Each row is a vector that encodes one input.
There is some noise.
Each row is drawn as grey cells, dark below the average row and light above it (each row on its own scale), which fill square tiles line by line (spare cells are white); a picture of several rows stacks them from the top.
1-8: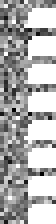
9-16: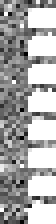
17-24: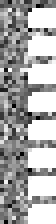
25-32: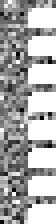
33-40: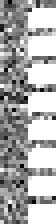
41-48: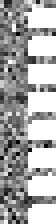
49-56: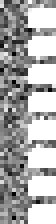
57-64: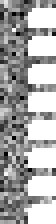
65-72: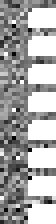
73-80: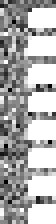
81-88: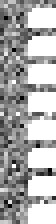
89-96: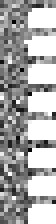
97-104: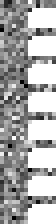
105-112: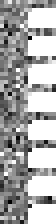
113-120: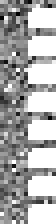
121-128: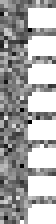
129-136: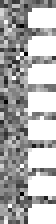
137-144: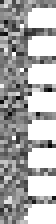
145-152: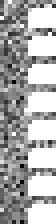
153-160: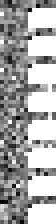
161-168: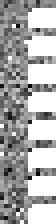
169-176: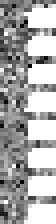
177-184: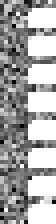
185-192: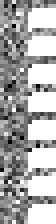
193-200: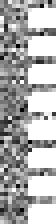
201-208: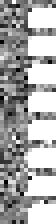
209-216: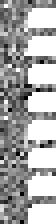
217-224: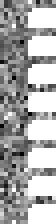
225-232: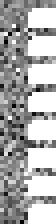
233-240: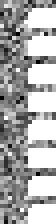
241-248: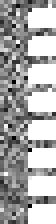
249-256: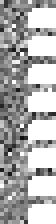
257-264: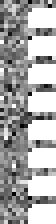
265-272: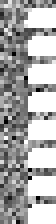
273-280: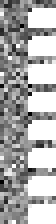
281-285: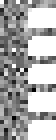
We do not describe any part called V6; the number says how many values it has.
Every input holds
a value of V6, together with either a point on a 4-point line, or a node of a 13-node tree.
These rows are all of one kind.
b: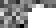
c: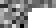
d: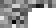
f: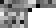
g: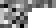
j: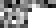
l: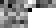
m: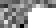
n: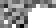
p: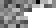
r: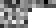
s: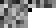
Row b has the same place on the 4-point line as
j, m, n and r.
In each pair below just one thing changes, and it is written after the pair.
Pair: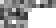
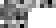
the node of the tree
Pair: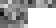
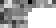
the node of the tree
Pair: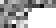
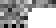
the value of V6
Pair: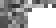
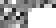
the value of V6
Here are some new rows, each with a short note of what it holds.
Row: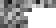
a point on a 4-point line and a value of V6
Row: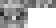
a node of a 13-node tree and a value of V6
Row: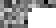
a point on a 4-point line and a value of V6
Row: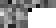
a point on a 4-point line and a value of V6
